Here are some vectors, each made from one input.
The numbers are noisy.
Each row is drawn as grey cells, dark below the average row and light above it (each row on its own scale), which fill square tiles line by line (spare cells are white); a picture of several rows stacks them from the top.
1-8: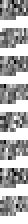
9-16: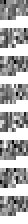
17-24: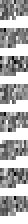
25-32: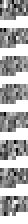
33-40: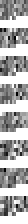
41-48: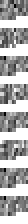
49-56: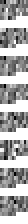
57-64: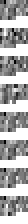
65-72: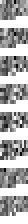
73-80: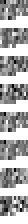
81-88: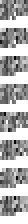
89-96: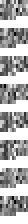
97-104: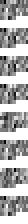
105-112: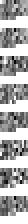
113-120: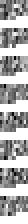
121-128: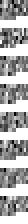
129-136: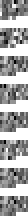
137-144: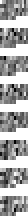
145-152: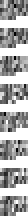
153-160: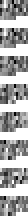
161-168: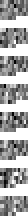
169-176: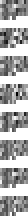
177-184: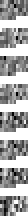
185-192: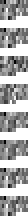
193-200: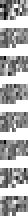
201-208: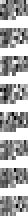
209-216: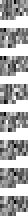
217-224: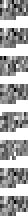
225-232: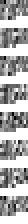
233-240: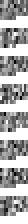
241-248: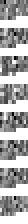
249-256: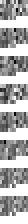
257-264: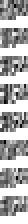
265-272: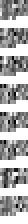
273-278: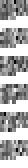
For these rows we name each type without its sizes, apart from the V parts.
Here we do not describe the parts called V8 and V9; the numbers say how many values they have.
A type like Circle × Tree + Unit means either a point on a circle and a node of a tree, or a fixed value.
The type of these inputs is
Bool × Line + V8 × V9.
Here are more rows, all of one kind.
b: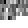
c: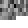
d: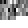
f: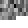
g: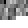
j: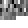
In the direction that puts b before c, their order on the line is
b, f, c, g, j, d.
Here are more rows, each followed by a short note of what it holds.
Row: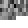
a point on a line and a true/false value
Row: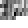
a value of V8 and a value of V9
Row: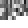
a value of V8 and a value of V9
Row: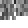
a value of V8 and a value of V9
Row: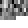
a point on a line and a true/false value
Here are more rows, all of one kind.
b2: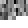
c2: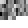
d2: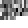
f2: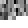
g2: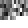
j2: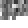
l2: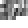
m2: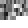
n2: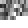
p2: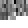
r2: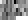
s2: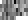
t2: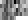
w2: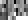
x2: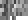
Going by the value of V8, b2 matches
c2, f2, p2 and w2.
